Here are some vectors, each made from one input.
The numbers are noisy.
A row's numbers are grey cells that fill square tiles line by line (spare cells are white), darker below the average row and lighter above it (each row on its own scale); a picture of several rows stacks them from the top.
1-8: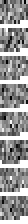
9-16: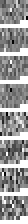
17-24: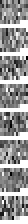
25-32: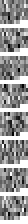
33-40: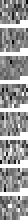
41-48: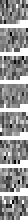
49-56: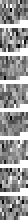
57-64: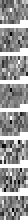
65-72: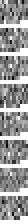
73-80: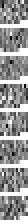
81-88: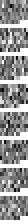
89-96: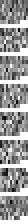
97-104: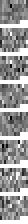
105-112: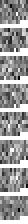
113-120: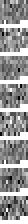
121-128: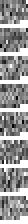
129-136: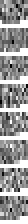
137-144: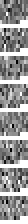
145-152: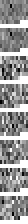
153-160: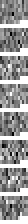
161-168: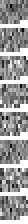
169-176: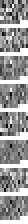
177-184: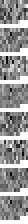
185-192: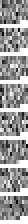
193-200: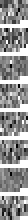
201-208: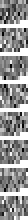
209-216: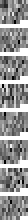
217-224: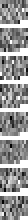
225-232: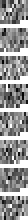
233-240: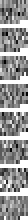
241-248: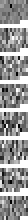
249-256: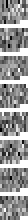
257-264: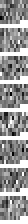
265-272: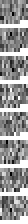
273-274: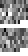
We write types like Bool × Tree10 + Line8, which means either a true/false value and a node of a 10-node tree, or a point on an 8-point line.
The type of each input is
(Circle11 + Unit) × Line6 × (Tree10 + Unit).
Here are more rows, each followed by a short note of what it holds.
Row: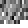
a point on a 6-point line and a node of a 10-node tree
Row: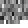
a point on an 11-point circle, a point on a 6-point line and a node of a 10-node tree
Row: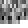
a point on an 11-point circle, a point on a 6-point line and a node of a 10-node tree
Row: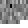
a point on an 11-point circle, a point on a 6-point line and a node of a 10-node tree
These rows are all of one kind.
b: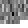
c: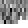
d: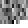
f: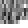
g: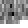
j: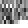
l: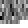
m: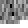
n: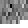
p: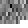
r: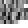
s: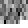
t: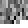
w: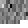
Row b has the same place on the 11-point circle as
g, l and m.
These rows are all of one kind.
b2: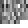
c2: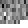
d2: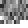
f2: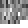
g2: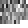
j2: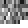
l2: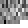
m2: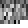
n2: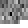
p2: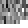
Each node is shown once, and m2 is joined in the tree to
c2 and f2.
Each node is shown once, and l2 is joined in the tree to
p2.
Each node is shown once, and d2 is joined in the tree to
n2.
